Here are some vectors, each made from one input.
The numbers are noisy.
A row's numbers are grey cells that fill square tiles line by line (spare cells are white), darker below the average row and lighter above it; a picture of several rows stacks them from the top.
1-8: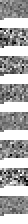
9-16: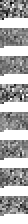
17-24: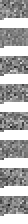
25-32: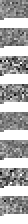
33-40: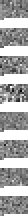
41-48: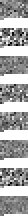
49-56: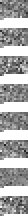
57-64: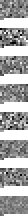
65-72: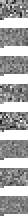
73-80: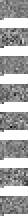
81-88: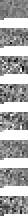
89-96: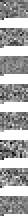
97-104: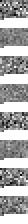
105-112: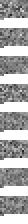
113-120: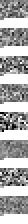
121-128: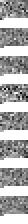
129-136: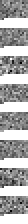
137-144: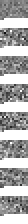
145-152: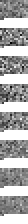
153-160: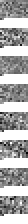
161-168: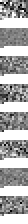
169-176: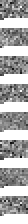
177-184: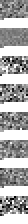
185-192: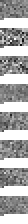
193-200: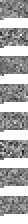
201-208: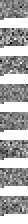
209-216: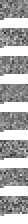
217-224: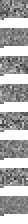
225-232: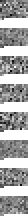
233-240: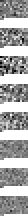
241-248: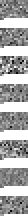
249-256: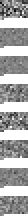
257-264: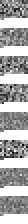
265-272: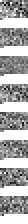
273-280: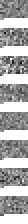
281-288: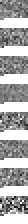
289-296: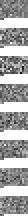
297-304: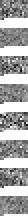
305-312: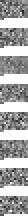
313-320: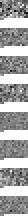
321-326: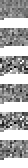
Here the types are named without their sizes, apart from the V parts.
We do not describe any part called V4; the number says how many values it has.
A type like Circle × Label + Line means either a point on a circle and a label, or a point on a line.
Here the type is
Circle × Label + Line × List(V4).
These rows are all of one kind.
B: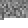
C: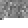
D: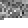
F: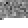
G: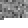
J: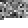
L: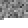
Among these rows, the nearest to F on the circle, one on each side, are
C and L.
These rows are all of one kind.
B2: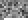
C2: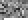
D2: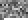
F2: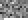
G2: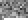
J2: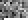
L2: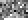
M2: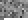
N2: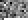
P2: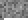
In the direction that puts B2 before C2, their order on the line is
P2, L2, B2, C2, F2, M2, D2, J2, N2, G2.
